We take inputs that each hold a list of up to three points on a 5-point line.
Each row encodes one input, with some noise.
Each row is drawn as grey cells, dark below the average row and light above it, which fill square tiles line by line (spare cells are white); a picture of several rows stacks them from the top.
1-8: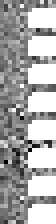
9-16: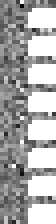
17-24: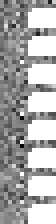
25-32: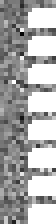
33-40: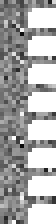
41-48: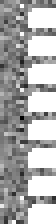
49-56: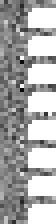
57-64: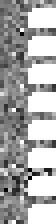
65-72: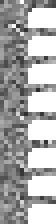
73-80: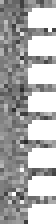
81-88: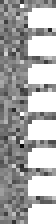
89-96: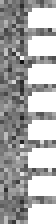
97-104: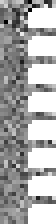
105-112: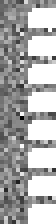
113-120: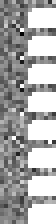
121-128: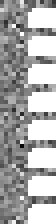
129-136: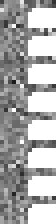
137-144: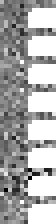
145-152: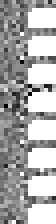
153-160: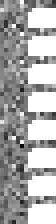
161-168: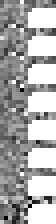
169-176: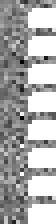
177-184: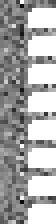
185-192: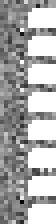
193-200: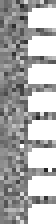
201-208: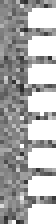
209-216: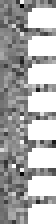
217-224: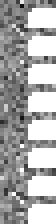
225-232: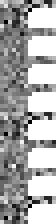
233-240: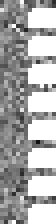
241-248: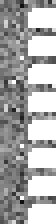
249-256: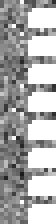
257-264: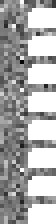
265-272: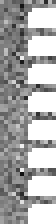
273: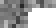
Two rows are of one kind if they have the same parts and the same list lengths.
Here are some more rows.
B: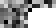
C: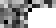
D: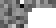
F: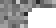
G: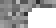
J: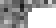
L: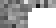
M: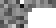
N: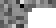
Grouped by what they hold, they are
B, C
D, M, N
F, G
J, L

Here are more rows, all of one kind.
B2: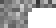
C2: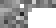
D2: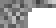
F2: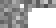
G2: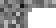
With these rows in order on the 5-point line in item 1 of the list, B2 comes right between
D2 and F2.
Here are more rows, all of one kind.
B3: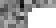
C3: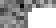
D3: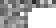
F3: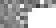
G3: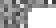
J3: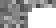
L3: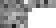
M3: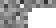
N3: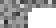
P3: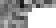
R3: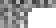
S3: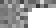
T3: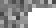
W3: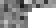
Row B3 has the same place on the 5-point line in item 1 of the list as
C3, J3, P3 and W3.
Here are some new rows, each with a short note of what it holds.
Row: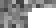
a list of three items
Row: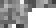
a list of one item
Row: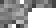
a list of one item
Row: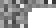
a list of three items
